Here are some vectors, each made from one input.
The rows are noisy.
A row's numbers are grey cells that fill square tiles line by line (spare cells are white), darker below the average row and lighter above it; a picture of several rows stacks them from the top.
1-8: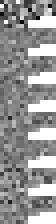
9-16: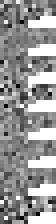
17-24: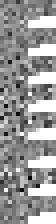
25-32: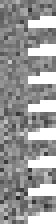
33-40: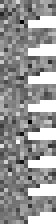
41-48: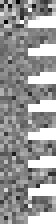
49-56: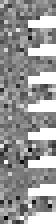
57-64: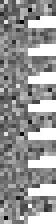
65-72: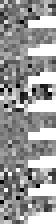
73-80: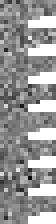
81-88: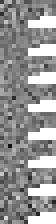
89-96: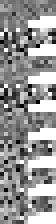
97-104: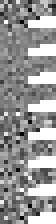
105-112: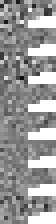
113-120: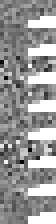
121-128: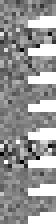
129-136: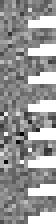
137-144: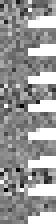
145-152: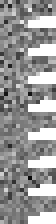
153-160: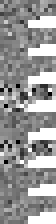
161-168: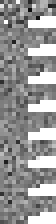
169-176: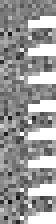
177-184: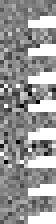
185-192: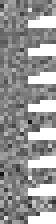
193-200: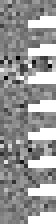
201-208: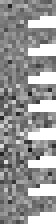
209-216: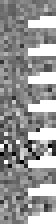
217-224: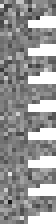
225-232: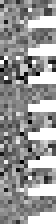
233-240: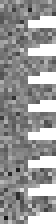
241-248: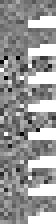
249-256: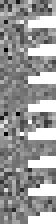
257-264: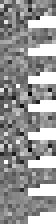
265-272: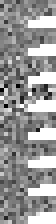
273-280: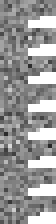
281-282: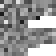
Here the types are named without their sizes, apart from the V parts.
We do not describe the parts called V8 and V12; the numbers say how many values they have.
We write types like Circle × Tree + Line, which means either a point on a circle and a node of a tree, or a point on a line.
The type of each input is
(Circle + Unit) × V12 + Line × V8.
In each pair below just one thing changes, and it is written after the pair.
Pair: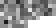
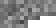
the value of V12
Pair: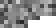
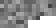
the value of V12
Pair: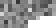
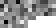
the value of V12
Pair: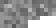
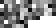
the value of V12
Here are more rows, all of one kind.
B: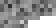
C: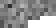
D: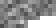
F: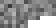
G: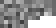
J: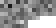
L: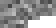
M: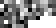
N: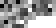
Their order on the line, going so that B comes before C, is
F, L, B, C, G, N, D, J, M.
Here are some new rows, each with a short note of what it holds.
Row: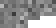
a point on a circle and a value of V12
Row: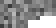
a point on a line and a value of V8
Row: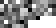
a value of V12
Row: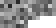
a point on a line and a value of V8
